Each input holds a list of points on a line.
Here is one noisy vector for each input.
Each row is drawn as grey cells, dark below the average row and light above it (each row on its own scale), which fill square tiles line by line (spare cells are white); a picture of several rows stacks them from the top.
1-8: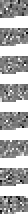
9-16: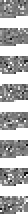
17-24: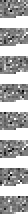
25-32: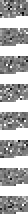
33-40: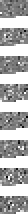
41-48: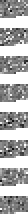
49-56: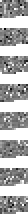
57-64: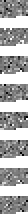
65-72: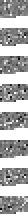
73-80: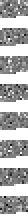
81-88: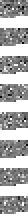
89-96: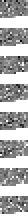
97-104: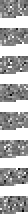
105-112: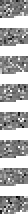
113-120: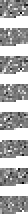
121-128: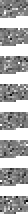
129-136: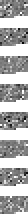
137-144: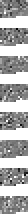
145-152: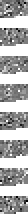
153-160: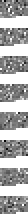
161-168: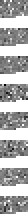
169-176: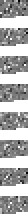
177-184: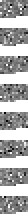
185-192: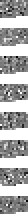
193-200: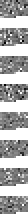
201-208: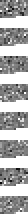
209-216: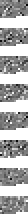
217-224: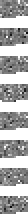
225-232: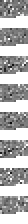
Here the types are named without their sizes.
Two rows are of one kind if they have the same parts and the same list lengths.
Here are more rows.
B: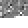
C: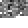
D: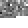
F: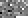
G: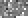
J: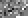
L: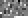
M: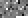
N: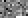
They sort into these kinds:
B, C, L
D, F, J
G, M
N

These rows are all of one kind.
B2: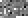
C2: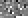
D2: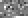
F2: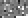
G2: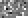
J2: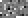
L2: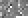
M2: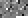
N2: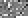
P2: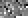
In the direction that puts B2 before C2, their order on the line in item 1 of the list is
M2, N2, F2, G2, D2, J2, B2, L2, C2, P2.
